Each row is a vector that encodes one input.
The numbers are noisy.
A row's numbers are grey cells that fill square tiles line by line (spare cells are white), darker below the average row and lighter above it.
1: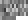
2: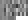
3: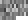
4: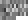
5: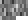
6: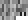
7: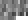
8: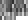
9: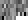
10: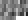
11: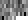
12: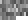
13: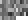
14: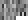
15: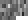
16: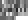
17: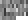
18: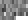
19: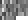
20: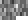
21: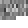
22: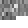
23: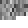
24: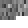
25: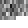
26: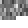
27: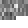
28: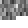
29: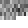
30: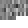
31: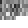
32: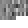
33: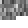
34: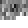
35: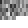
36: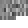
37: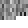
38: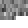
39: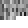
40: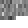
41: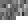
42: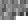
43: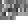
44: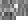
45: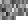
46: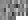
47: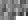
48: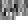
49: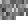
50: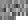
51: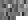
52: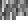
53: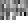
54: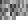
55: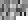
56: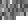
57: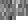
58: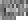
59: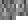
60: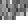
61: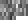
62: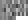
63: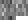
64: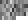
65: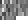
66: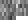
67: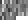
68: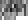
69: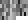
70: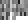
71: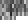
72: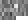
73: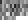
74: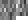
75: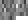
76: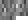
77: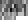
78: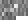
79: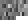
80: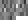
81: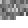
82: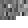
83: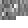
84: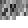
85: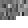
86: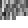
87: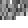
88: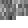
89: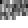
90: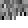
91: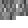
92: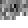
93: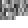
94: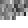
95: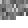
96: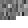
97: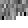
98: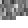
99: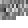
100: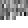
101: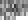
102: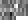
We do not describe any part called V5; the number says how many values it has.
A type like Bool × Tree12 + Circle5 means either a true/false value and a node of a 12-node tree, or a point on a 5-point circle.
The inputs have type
Bool × Bool × Bool + Tree10 × V5 + Unit.
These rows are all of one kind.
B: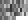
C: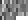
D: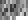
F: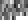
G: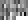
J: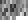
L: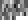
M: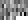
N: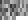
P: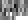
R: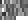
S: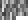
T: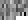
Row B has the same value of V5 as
C and R.
